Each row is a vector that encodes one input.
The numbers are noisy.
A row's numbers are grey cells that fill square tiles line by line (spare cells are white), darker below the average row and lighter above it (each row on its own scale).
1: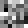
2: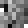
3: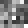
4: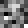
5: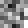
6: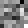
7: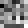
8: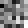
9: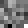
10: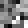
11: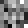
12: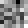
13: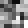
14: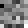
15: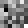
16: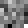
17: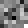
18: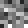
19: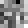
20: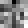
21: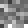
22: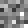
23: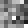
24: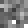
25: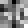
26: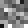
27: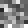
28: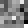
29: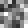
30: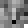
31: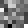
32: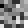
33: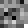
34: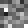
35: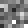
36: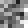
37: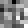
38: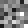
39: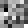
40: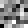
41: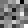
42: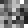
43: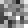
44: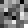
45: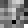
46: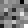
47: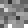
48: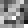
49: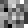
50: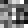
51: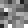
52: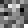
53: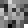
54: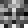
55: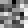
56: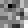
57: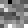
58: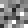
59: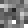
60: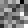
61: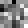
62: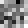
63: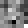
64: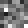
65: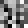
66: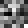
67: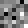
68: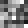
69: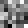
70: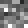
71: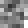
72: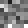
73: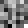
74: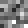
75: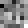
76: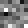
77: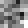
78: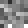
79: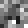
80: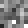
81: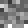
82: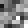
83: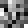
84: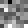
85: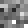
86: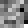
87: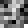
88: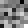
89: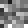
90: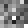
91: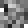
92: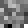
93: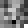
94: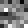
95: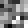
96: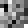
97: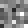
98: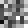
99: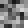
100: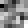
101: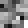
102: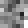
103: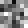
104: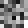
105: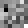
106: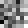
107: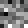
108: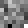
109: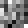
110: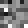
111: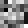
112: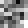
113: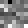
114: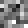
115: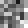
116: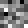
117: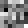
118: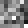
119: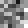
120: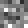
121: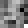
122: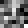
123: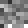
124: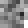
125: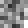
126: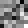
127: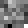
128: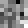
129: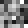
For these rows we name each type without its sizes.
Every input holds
either a point on a line, or three true/false values.
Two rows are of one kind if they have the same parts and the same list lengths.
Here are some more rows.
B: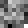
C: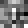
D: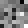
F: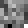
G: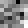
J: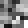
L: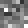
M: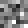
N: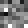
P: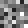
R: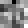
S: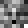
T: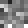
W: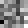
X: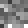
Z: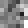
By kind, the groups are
B, C, D, F, L, M, N, P, S, T, X
G, J, R, W, Z

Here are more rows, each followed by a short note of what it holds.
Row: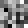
three true/false values
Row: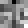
a point on a line
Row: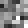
a point on a line
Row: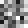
a point on a line
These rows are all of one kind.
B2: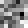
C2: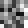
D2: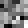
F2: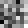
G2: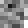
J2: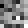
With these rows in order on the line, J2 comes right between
C2 and D2.
